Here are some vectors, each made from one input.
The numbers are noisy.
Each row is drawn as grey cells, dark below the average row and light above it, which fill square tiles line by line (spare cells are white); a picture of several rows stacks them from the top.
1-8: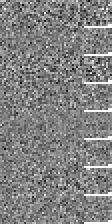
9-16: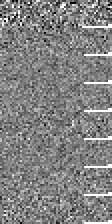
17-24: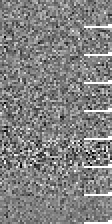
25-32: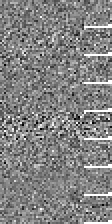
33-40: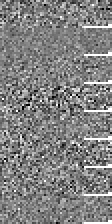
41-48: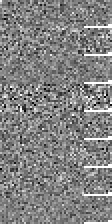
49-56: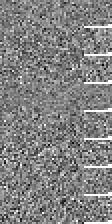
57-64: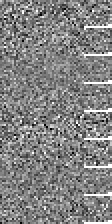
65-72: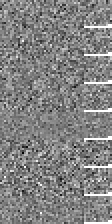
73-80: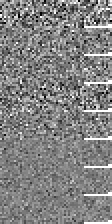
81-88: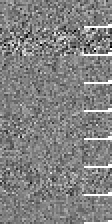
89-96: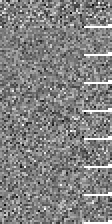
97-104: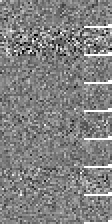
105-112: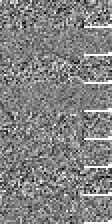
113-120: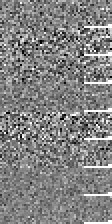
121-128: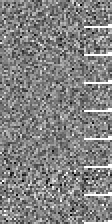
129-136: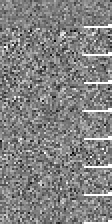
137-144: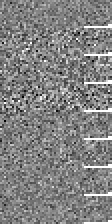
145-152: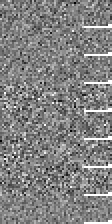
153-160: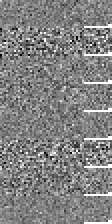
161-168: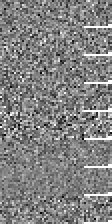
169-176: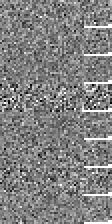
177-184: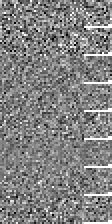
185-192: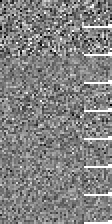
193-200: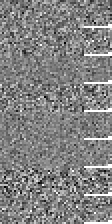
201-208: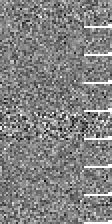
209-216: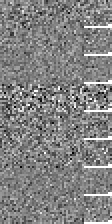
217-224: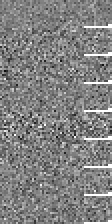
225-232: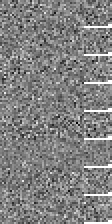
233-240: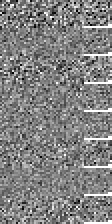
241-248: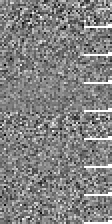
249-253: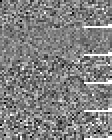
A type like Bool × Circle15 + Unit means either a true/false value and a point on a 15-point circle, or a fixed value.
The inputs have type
Circle15 × (Tree13 + Tree16).
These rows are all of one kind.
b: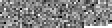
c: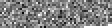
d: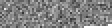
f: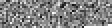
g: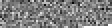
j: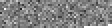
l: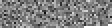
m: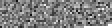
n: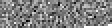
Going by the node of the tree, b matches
c, f and g.
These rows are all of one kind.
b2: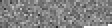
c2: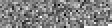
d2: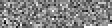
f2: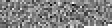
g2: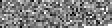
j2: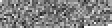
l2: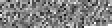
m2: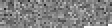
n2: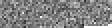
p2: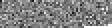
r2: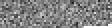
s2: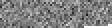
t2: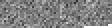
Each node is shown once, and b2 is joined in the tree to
s2.
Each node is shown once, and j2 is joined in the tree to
f2 and l2.
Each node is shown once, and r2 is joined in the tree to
n2 and p2.
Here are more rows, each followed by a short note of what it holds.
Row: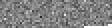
a point on a 15-point circle and a node of a 16-node tree
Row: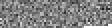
a point on a 15-point circle and a node of a 13-node tree
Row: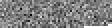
a point on a 15-point circle and a node of a 16-node tree
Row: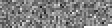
a point on a 15-point circle and a node of a 16-node tree
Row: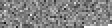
a point on a 15-point circle and a node of a 13-node tree
